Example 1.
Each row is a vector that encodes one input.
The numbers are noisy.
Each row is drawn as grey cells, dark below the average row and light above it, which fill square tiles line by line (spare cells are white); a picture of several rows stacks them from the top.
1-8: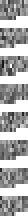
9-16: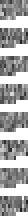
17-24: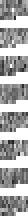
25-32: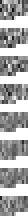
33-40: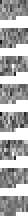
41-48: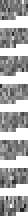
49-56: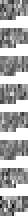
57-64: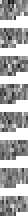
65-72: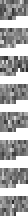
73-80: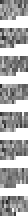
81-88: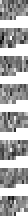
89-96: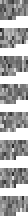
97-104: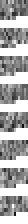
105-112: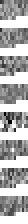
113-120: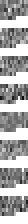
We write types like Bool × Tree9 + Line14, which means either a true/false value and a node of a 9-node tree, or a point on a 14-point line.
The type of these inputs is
Tree12.
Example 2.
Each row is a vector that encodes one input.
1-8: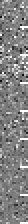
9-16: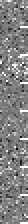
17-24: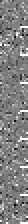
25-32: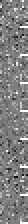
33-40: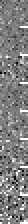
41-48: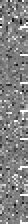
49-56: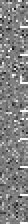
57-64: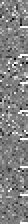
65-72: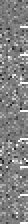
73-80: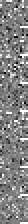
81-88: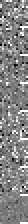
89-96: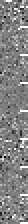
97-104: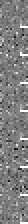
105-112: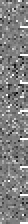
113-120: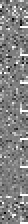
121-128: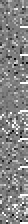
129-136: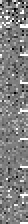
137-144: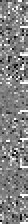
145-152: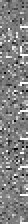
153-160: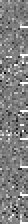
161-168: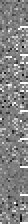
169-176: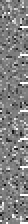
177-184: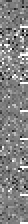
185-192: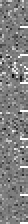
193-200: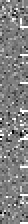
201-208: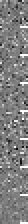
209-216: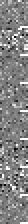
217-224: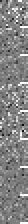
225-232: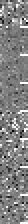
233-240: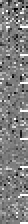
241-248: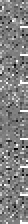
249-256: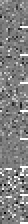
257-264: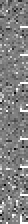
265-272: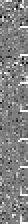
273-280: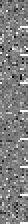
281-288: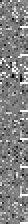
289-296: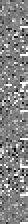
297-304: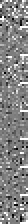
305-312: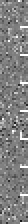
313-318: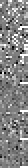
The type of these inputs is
Bool × Bool × Bool.
